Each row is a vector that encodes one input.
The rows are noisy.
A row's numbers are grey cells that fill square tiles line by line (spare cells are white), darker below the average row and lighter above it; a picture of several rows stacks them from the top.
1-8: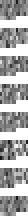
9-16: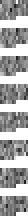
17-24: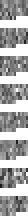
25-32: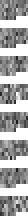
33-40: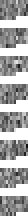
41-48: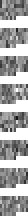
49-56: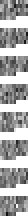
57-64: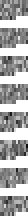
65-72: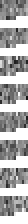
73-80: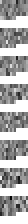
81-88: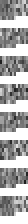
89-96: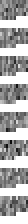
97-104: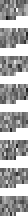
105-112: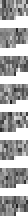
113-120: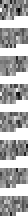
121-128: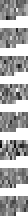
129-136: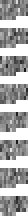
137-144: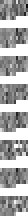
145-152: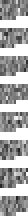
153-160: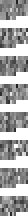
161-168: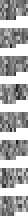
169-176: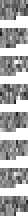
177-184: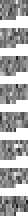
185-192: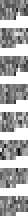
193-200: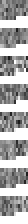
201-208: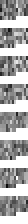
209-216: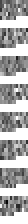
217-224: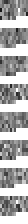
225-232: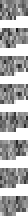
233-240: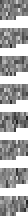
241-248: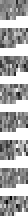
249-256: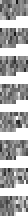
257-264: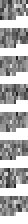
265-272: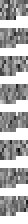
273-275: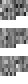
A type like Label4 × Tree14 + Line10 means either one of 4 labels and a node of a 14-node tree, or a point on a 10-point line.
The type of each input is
Line9 + Line13.
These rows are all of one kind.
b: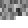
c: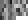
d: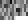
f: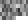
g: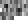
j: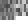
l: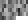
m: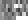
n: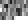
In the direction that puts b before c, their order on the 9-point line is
d, n, g, j, f, m, b, l, c.
